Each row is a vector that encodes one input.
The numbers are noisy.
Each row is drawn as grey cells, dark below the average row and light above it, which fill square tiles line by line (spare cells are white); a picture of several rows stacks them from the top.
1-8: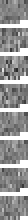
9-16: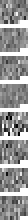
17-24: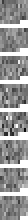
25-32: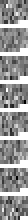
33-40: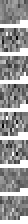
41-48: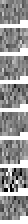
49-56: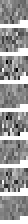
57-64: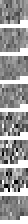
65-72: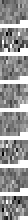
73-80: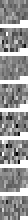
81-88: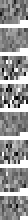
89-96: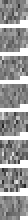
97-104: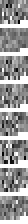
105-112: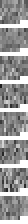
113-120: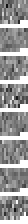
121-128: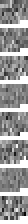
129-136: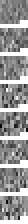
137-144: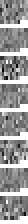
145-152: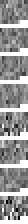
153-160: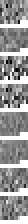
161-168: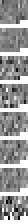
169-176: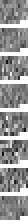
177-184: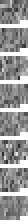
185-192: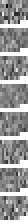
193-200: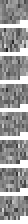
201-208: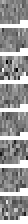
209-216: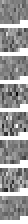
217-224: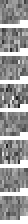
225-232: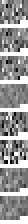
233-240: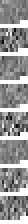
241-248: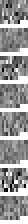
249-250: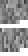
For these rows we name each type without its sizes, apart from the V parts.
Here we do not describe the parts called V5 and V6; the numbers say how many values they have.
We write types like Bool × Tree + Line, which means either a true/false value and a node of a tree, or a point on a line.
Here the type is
(Bool × Bool × Bool × Bool + Line) × V5 + V6.
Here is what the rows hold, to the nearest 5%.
About 85% of them hold a value of V5, together with either a point on a line, or four true/false values. The rest hold a value of V6.
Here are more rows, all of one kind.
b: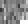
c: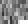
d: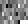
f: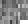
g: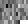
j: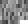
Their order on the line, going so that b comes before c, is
d, j, b, g, c, f.
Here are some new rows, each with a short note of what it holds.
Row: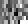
a value of V6
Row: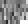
a point on a line and a value of V5
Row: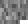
four true/false values and a value of V5
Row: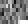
a value of V6
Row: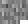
four true/false values and a value of V5
